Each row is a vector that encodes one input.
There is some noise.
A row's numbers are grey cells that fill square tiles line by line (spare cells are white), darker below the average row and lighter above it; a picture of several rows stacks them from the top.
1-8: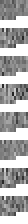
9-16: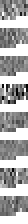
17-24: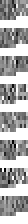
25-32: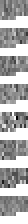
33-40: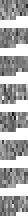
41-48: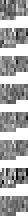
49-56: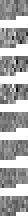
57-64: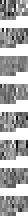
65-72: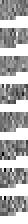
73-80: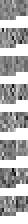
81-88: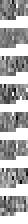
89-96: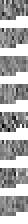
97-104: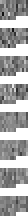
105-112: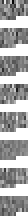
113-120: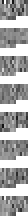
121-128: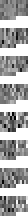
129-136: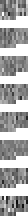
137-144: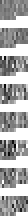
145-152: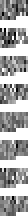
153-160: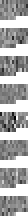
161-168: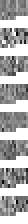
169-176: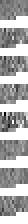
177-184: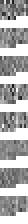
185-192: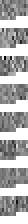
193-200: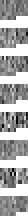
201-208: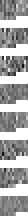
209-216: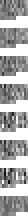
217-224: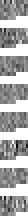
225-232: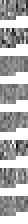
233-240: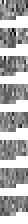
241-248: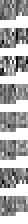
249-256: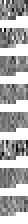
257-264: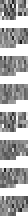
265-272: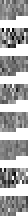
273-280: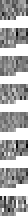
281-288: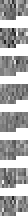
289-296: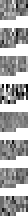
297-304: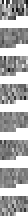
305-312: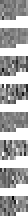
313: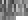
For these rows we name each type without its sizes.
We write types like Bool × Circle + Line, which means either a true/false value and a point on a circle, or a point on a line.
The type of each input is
Label × (Line × Line + Unit).
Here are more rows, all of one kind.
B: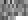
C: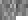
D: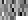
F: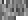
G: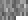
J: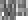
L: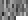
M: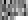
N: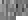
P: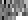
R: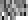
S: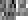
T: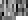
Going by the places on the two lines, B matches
J, N and S.
